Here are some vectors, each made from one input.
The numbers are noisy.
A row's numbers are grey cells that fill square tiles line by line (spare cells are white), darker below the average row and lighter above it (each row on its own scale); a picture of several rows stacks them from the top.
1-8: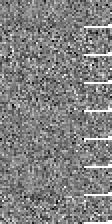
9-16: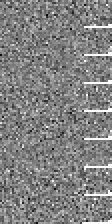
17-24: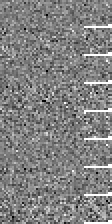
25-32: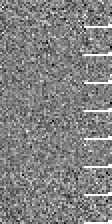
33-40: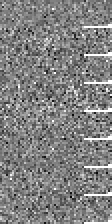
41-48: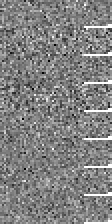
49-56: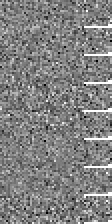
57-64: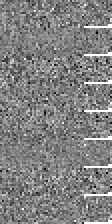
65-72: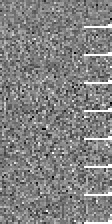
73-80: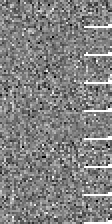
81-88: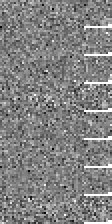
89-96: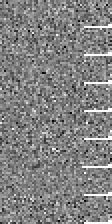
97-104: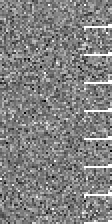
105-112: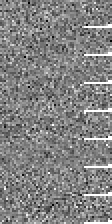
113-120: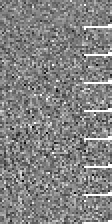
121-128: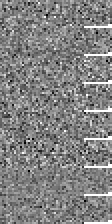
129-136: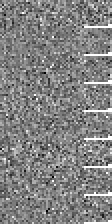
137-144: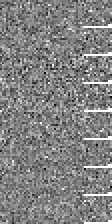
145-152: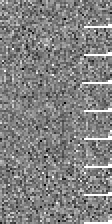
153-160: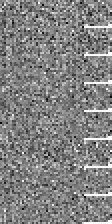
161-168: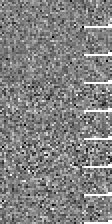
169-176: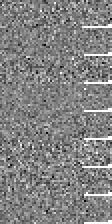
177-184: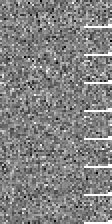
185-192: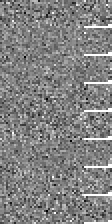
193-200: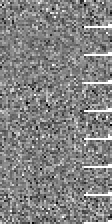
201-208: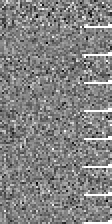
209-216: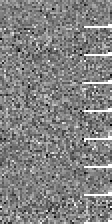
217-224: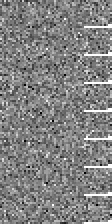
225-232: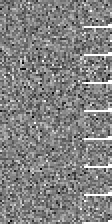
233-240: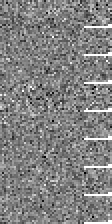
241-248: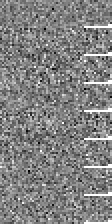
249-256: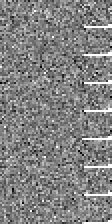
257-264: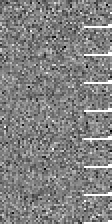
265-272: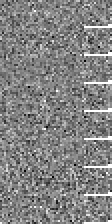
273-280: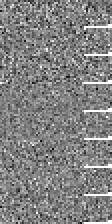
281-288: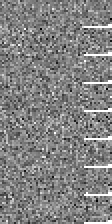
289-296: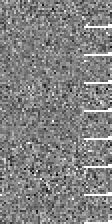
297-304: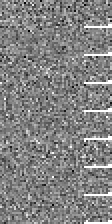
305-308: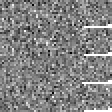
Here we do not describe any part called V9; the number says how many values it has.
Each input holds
a true/false value and a value of V9, together with either a point on a 6-point circle, or a point on a 7-point line.
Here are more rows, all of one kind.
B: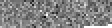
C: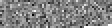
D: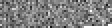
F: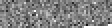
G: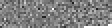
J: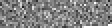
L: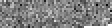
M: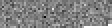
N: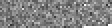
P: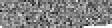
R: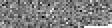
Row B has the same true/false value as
D, J, M and N.
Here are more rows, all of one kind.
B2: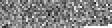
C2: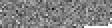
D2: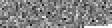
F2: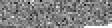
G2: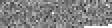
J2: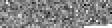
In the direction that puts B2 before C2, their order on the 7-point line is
G2, J2, B2, D2, C2, F2.
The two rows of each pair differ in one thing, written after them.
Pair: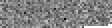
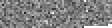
the place on the 7-point line
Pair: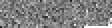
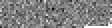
the value of V9
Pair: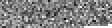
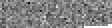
the value of V9
